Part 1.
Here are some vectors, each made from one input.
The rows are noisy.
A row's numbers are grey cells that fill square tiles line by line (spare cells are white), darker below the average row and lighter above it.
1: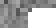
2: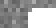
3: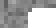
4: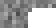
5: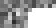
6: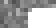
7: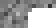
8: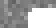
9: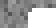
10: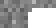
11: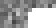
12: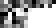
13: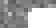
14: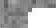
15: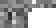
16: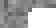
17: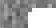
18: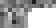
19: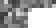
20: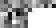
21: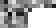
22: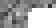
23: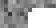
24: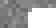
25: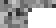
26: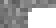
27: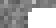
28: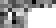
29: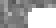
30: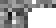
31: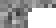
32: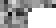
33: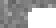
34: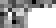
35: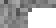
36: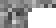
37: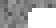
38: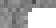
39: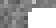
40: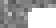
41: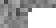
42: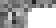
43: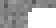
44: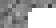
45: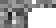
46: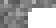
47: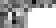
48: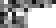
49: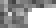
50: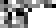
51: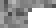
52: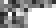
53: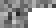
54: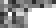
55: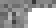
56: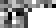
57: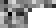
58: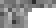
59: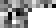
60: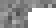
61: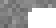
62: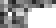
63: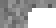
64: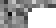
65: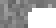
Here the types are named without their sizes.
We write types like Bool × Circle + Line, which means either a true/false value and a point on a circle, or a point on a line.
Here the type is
Bool × Line.
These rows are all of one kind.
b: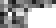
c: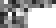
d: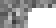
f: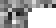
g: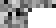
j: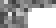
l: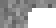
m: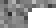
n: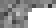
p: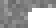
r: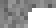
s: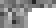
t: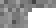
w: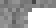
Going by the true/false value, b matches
c, f, j and p.
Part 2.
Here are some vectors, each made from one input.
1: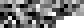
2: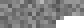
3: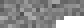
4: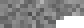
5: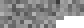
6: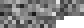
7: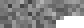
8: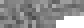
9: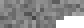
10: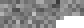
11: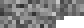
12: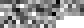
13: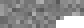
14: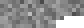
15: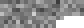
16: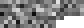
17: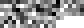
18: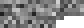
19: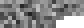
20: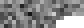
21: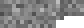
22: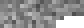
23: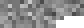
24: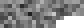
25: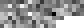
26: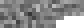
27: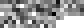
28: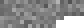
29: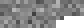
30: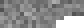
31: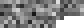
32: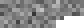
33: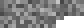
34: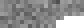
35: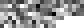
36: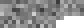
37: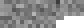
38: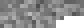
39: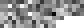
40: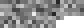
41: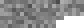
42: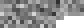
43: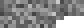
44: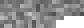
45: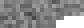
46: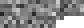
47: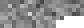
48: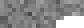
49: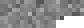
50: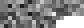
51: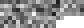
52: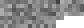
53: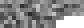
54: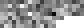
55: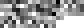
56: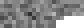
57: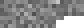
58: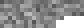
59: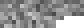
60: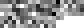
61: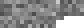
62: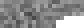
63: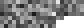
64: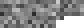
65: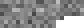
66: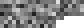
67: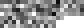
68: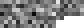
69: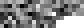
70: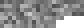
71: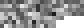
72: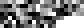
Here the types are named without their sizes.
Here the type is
Bool × Line.
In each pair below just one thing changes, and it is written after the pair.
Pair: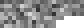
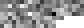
the place on the line
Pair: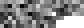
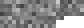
the true/false value
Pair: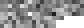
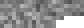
the place on the line
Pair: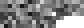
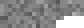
the place on the line
